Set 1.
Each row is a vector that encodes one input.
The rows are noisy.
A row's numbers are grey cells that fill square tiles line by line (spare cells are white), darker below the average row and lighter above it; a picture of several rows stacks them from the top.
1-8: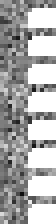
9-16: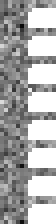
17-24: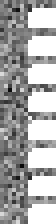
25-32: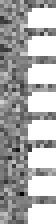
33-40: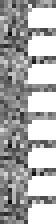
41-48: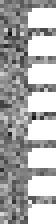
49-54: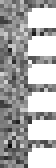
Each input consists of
a node of a 9-node tree.
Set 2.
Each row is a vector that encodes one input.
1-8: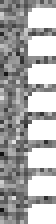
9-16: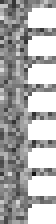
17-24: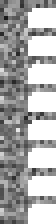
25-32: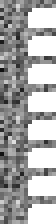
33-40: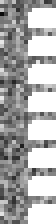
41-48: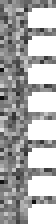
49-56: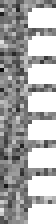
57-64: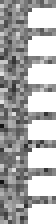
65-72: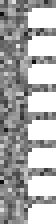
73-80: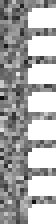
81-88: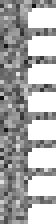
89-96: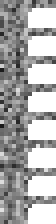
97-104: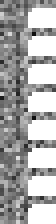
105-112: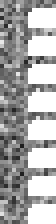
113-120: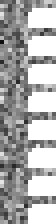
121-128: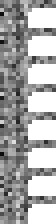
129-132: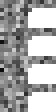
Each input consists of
a point on a 19-point circle.
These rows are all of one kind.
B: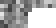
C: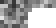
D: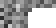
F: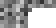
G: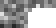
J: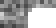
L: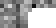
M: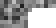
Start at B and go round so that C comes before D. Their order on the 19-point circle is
B, C, J, G, L, M, F, D.
